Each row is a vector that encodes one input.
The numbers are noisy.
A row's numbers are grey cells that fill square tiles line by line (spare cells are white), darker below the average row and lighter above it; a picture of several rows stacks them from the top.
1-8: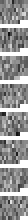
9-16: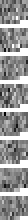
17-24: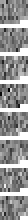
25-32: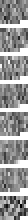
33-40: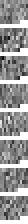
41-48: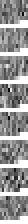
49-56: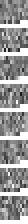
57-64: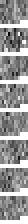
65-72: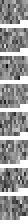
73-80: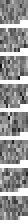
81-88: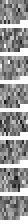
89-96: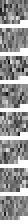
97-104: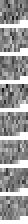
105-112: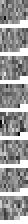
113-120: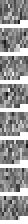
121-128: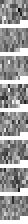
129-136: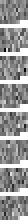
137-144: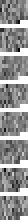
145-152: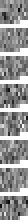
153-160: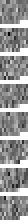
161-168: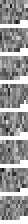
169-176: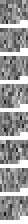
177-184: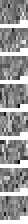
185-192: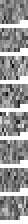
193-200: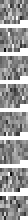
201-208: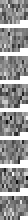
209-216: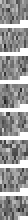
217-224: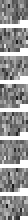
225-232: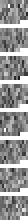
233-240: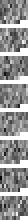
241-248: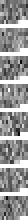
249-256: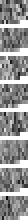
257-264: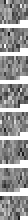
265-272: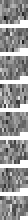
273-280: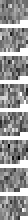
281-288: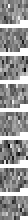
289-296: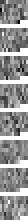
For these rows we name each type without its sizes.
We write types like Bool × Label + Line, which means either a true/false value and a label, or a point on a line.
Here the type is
(Label + Line) × List(Circle + Label).
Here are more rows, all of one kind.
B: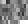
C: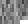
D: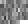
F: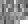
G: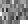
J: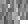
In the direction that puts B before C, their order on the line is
B, C, G, J, D, F.
